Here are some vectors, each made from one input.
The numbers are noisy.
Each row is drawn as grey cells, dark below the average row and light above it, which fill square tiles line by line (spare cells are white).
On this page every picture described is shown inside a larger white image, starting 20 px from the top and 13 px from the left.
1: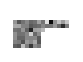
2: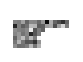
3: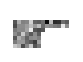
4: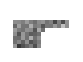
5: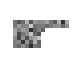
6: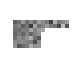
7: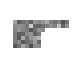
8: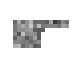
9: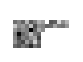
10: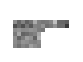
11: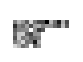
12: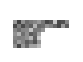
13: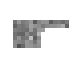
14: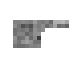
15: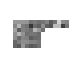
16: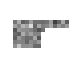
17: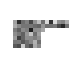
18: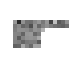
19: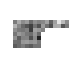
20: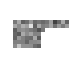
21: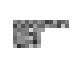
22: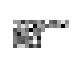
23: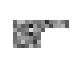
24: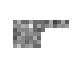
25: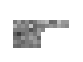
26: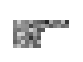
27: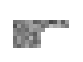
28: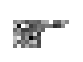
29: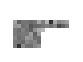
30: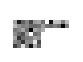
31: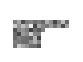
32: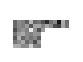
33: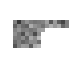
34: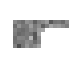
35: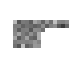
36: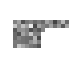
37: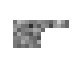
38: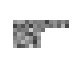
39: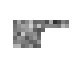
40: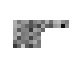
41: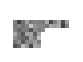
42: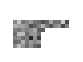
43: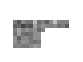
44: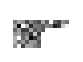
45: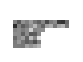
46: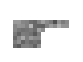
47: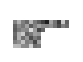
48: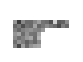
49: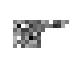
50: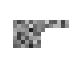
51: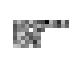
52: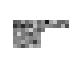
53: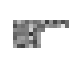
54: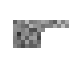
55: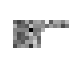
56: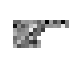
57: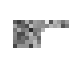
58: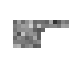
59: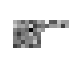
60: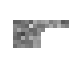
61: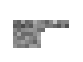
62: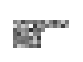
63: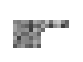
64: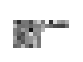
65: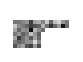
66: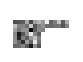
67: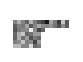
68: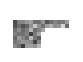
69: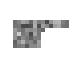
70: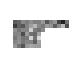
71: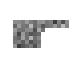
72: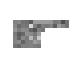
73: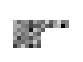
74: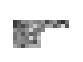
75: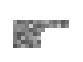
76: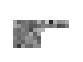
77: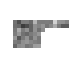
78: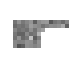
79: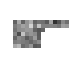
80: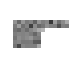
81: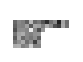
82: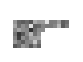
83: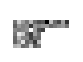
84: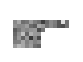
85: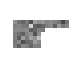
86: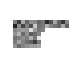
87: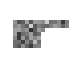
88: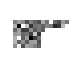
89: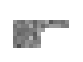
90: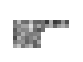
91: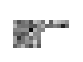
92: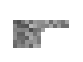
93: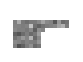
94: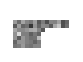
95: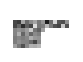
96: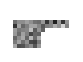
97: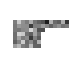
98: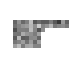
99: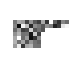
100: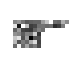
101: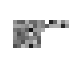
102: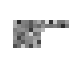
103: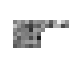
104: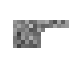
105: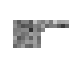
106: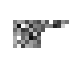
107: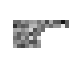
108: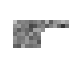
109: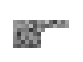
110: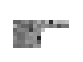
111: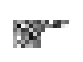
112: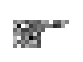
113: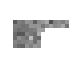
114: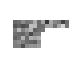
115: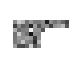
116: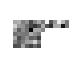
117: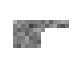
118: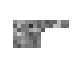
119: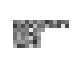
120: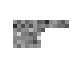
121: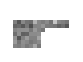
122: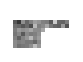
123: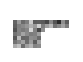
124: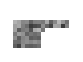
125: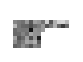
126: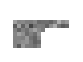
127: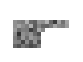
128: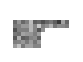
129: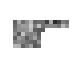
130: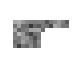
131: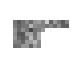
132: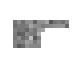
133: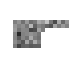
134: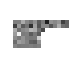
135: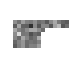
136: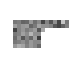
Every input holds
a list of up to three points on a 6-point line.
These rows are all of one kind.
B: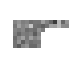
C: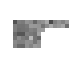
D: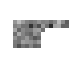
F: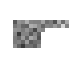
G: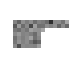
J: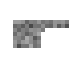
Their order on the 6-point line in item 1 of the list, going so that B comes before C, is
F, B, C, G, J, D.
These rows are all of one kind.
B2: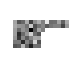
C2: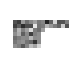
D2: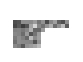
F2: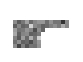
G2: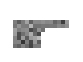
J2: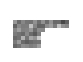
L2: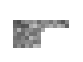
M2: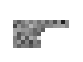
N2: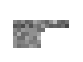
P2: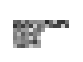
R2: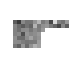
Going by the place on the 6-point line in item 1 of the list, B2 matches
F2, G2 and M2.
